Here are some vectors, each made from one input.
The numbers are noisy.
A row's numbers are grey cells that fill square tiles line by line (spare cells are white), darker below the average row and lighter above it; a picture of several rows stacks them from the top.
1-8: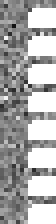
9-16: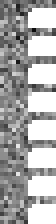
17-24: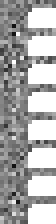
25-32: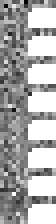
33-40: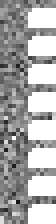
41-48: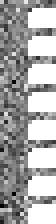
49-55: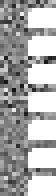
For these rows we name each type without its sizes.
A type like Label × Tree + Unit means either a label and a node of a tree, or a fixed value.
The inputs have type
Bool × Bool × Bool + Label.
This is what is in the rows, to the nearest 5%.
About 25% of them hold a label. The rest hold three true/false values.
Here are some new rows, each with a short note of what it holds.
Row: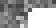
a label
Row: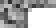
three true/false values
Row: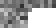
a label
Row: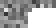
a label
